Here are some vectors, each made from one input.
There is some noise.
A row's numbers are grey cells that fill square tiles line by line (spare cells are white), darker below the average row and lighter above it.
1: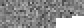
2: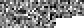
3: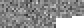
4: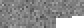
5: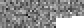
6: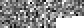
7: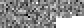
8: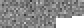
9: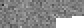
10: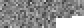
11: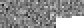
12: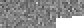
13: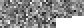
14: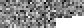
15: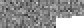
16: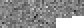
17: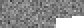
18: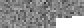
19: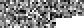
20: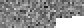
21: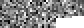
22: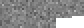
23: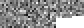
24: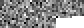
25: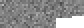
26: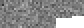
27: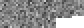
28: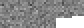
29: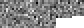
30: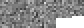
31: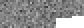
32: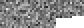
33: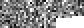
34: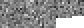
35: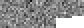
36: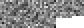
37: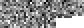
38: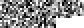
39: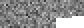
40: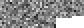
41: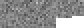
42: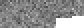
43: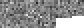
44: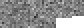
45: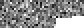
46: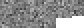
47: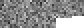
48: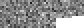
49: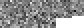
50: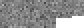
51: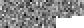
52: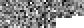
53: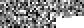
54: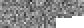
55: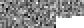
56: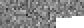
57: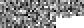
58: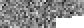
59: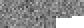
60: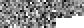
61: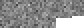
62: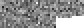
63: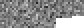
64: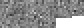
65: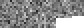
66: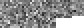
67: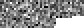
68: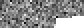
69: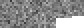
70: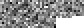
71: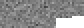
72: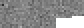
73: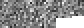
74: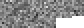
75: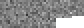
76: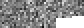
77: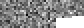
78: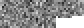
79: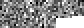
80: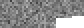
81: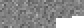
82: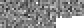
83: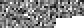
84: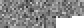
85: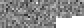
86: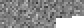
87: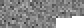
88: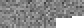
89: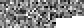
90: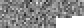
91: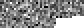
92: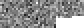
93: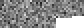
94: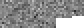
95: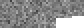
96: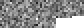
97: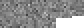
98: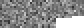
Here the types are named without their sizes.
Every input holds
either two labels, or a node of a tree.
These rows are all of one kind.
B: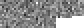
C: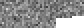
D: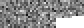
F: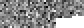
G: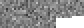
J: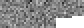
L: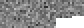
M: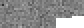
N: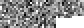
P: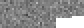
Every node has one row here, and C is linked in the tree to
J.
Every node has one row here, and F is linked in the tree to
D and P.
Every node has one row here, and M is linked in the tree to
N and P.
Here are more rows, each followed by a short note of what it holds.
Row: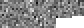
two labels
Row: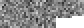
a node of a tree
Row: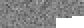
a node of a tree
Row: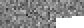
a node of a tree
